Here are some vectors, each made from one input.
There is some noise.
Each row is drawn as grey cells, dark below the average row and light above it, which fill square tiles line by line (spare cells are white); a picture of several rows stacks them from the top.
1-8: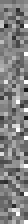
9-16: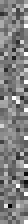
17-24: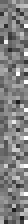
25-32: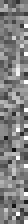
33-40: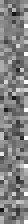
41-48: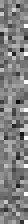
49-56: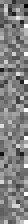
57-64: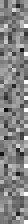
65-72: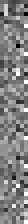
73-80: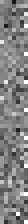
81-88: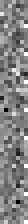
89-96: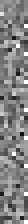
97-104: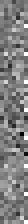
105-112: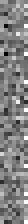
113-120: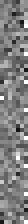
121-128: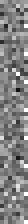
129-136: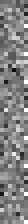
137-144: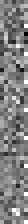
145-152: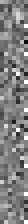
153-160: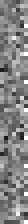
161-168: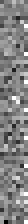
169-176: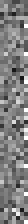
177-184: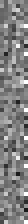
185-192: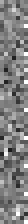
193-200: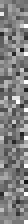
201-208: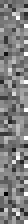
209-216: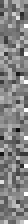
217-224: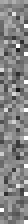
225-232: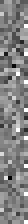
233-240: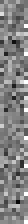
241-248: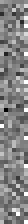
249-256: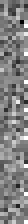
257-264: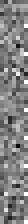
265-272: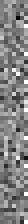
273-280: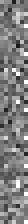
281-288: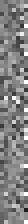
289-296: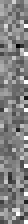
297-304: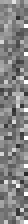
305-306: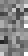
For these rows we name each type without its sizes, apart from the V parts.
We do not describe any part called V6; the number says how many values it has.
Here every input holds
a label, together with either four true/false values, or a value of V6.
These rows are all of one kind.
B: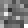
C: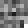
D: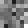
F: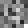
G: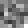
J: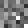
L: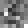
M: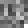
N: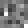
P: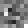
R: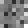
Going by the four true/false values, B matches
G, L, N and P.
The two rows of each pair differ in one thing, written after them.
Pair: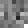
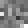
the value of V6
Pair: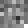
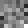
the label
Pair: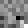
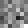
the value of V6
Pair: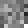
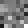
the value of V6
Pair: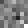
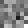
the label
